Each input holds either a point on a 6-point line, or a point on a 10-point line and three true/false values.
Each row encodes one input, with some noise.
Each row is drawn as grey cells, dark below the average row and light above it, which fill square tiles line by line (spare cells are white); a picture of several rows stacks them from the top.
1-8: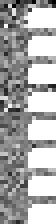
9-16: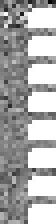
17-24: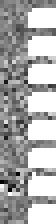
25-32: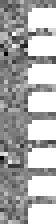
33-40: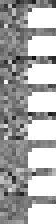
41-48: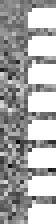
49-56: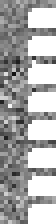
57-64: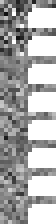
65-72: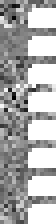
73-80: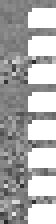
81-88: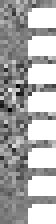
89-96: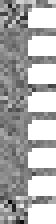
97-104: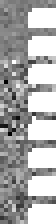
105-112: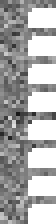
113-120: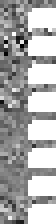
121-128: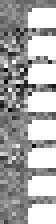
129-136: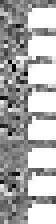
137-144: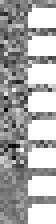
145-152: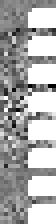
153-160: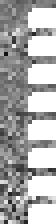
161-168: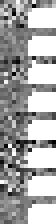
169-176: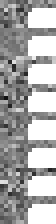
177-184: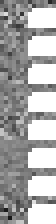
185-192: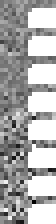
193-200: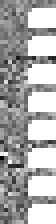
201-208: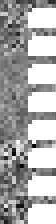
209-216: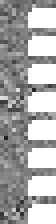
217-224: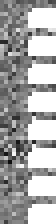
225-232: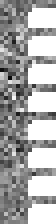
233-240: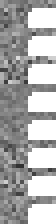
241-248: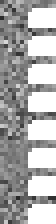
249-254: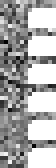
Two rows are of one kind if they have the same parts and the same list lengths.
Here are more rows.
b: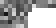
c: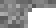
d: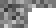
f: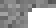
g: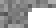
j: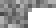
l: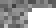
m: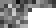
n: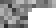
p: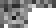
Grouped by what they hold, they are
b, c, f, g, j, l, m
d, n, p

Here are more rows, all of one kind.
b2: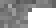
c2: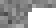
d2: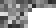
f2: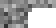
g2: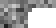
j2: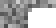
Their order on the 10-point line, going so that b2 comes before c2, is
b2, j2, d2, g2, c2, f2.
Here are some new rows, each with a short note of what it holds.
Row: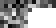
a point on a 6-point line
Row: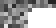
a point on a 10-point line and three true/false values
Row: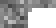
a point on a 6-point line
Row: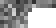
a point on a 10-point line and three true/false values
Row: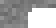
a point on a 10-point line and three true/false values
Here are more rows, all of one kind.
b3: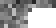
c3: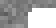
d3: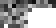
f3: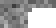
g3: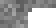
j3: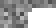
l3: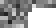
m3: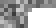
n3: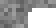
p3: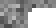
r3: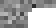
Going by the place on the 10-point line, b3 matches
d3, g3, n3 and r3.
